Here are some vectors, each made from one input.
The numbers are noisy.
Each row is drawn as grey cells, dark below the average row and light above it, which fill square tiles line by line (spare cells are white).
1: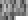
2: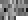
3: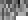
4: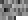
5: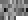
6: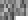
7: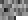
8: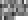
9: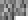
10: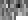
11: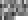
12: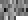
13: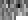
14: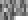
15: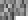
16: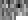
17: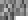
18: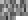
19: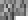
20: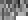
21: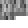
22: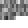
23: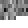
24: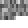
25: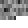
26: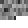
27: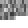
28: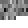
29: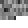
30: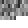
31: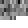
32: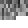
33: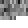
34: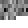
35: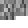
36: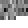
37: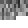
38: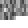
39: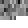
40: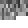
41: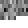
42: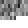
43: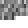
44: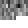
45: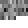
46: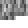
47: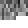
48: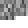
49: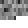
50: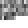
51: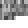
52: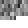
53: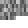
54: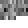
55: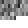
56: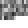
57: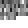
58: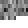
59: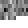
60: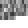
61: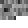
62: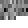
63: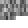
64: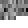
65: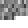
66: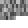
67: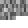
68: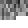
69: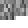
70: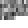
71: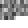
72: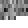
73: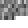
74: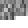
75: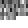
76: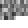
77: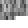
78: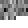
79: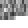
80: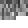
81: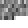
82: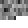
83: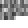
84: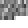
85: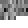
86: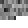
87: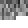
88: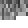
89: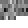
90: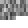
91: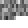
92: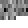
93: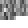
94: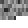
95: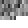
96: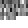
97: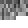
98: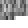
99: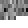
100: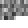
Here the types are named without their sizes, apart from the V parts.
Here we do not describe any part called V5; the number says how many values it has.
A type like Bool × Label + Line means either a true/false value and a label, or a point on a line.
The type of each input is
Bool × V5 + Line.
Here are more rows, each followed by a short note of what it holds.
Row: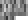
a true/false value and a value of V5
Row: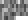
a true/false value and a value of V5
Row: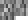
a true/false value and a value of V5
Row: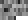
a point on a line
